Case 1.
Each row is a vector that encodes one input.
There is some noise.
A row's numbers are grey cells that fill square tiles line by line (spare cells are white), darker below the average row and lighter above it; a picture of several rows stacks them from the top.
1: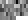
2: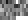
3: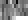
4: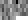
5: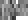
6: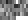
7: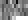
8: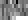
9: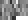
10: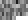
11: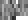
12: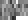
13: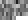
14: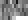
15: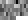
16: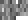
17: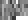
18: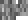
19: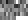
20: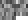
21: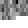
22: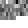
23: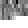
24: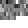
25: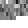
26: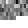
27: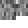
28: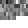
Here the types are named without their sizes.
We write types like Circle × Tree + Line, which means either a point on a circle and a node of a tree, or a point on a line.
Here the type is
Bool × Bool × Bool.
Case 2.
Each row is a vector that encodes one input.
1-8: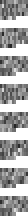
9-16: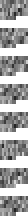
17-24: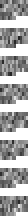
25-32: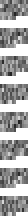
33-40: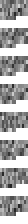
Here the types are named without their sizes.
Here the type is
Bool × Bool × Bool.
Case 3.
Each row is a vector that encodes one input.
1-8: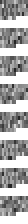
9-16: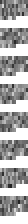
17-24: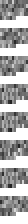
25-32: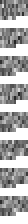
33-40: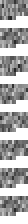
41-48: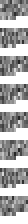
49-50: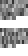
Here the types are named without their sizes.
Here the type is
Bool × Bool × Bool.
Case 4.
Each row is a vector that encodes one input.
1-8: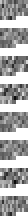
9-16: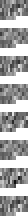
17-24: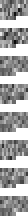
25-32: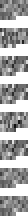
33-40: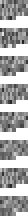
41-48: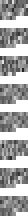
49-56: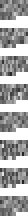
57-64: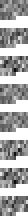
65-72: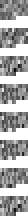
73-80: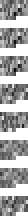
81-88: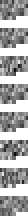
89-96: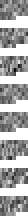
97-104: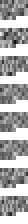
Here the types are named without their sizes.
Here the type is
Bool × Bool × Bool.
